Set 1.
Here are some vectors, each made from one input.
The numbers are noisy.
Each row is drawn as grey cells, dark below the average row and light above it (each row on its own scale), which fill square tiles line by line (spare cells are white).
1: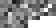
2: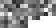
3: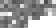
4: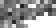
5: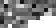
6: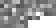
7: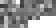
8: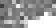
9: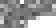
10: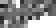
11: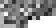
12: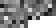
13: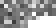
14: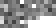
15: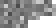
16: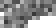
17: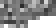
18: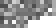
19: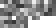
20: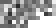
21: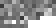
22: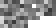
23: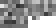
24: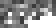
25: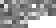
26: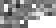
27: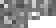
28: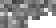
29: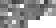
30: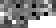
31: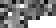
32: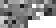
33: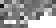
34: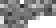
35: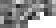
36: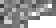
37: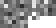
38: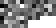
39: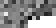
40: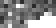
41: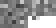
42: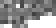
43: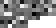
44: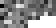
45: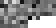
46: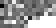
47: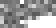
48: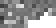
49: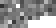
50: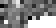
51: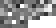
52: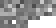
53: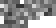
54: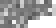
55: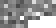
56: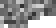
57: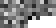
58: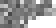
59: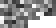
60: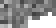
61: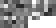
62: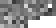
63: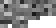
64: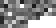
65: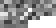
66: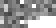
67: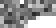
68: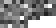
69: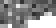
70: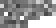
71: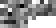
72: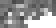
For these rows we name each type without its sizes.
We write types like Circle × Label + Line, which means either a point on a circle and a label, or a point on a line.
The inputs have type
Line × Line.
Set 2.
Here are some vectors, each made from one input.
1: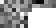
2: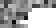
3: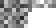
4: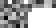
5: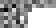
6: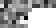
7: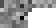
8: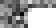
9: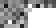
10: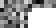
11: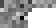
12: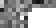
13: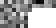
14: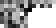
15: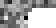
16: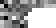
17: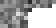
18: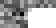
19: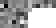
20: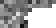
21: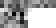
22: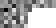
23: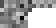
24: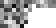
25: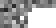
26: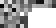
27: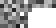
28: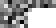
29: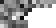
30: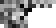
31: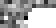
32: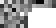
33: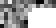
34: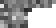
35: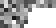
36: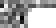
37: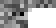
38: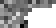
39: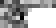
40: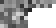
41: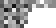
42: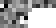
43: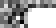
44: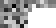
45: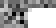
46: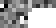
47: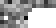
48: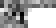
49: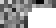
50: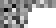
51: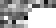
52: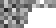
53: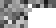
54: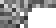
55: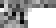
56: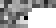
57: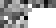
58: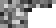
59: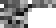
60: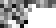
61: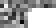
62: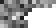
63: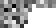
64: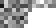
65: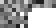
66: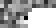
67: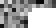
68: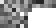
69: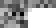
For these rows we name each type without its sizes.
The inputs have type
Label.
